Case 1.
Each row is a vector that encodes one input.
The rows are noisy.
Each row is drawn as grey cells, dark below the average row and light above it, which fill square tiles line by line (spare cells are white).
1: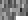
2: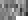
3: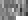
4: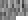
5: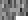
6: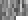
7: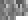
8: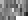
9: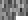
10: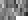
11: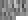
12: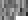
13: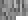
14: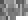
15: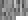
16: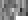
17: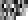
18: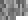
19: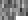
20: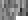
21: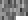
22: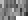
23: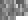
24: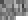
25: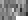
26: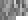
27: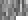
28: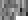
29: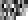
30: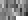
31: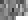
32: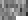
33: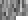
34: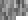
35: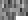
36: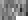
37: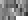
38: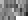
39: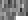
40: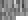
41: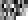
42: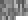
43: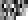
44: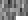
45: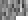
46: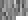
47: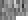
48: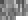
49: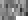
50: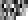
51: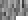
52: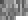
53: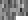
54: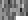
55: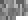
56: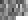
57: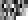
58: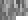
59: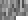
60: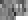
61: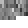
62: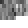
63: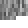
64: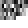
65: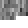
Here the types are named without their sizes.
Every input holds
a list of points on a line.
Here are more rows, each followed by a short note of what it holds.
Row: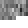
a list of one item
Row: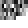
the empty list
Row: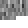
a list of two items
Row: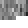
a list of one item
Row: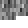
a list of one item
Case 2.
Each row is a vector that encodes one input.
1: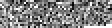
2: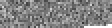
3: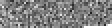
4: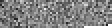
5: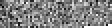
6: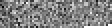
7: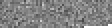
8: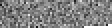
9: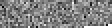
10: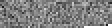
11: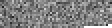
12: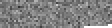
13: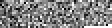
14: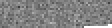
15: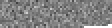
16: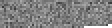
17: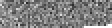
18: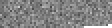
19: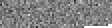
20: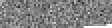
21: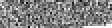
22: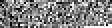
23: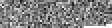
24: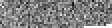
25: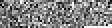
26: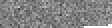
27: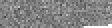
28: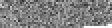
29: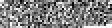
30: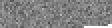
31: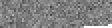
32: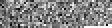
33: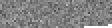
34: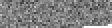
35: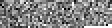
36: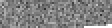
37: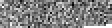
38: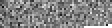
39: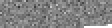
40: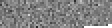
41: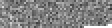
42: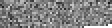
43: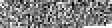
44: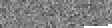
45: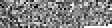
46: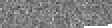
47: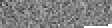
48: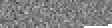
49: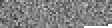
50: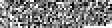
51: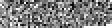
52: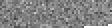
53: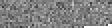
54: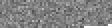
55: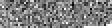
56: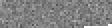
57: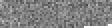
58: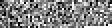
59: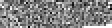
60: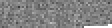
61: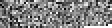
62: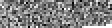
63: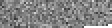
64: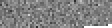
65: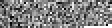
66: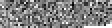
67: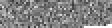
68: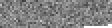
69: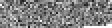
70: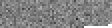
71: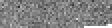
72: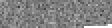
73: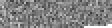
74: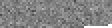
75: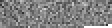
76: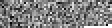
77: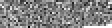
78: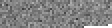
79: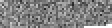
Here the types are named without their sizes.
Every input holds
a point on a line and a node of a tree.
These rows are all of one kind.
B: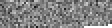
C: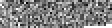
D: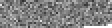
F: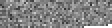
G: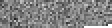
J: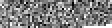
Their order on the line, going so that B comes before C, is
D, B, F, C, G, J.
